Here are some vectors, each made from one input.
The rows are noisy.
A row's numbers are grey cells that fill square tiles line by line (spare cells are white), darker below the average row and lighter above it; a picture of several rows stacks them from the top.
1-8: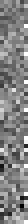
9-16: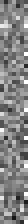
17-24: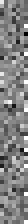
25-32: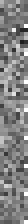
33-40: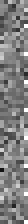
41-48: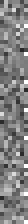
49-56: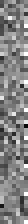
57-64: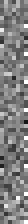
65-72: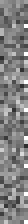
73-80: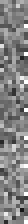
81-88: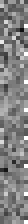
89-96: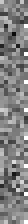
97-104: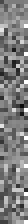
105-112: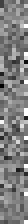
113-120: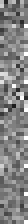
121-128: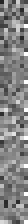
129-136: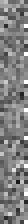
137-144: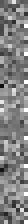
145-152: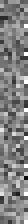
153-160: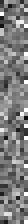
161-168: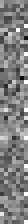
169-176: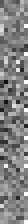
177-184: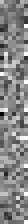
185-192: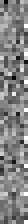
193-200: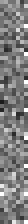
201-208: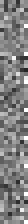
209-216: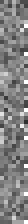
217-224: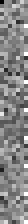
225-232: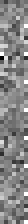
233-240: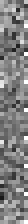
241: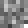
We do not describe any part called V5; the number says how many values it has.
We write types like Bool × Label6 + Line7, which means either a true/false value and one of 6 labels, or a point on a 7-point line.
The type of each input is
Line7 × List2(V5) + Line10 + Tree12.
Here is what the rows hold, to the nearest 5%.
About 50% of them hold a point on a 7-point line, together with a list of up to two values of V5. About 20% of them hold a point on a 10-point line. The rest hold a node of a 12-node tree.
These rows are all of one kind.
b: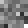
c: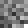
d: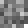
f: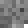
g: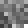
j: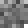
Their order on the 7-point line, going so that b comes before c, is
b, j, g, f, c, d.
